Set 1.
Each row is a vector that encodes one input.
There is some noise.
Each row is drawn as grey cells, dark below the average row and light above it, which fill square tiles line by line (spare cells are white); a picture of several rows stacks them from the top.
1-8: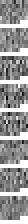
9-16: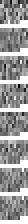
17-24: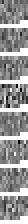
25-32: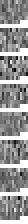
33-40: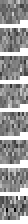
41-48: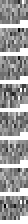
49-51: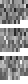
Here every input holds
one of 6 labels and a true/false value.
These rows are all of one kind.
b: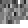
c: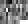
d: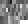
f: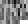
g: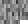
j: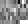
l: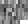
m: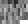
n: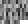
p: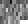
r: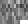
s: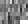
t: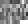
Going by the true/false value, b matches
l, r and s.
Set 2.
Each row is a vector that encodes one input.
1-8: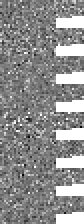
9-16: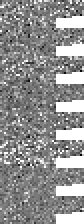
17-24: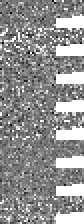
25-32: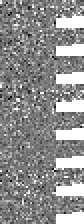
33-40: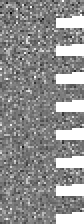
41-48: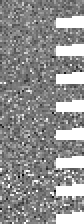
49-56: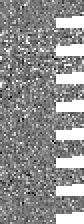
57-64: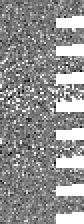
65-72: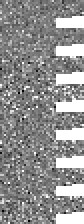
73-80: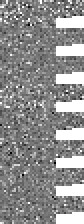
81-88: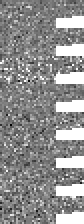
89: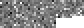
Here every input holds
a point on a 7-point line, together with either a point on a 10-point circle, or a fixed value.
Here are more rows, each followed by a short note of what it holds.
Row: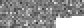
a point on a 7-point line
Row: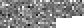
a point on a 10-point circle and a point on a 7-point line
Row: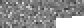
a point on a 7-point line
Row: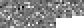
a point on a 7-point line
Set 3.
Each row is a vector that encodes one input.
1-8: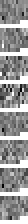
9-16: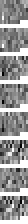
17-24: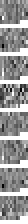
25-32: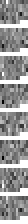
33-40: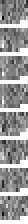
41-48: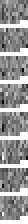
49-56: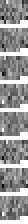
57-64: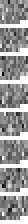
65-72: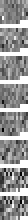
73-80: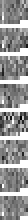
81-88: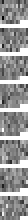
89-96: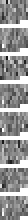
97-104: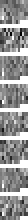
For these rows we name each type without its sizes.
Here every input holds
a list of points on a line.
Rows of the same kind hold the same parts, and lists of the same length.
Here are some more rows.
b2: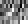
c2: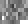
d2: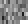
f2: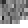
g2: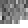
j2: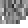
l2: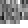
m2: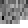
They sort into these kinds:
b2
c2, j2
d2, f2, g2, l2, m2

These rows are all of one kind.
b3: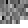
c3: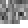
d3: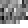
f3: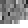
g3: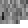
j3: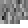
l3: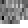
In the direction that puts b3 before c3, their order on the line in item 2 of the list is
b3, d3, j3, f3, g3, c3, l3.
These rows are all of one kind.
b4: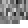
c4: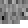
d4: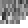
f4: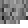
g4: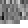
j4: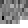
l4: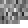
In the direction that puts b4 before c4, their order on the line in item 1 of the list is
j4, d4, g4, b4, f4, c4, l4.
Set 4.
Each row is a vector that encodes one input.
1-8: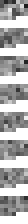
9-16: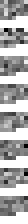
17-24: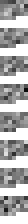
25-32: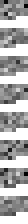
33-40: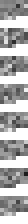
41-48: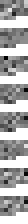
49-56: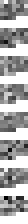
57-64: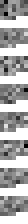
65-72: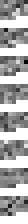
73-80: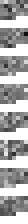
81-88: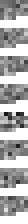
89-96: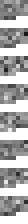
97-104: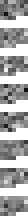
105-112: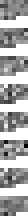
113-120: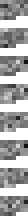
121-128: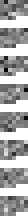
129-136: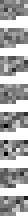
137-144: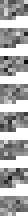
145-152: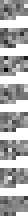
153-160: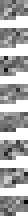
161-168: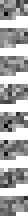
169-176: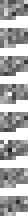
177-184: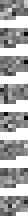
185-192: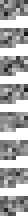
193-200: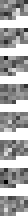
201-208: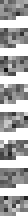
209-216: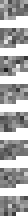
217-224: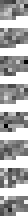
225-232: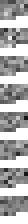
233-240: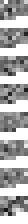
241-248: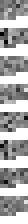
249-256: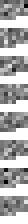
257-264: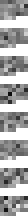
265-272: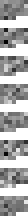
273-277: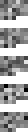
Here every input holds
a list of up to two points on a 10-point line.
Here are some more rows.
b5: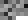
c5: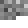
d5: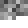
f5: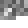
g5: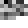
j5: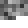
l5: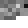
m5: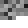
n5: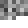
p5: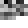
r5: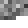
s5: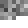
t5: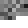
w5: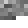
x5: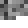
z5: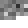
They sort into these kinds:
b5, l5, m5, r5, t5
c5, d5, f5, j5, n5, s5, w5, x5, z5
g5, p5

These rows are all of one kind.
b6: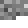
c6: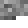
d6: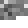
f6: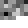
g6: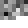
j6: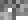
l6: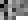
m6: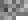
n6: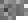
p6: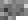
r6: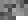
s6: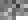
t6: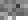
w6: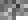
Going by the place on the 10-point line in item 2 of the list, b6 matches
c6, d6, g6 and j6.
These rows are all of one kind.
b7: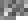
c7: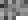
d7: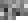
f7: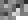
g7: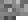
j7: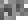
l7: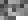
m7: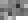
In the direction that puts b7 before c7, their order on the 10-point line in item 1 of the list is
b7, m7, j7, d7, g7, c7, l7, f7.
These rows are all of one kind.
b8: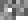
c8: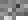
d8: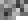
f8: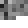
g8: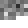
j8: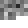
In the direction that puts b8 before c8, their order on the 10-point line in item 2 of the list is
b8, c8, j8, g8, f8, d8.
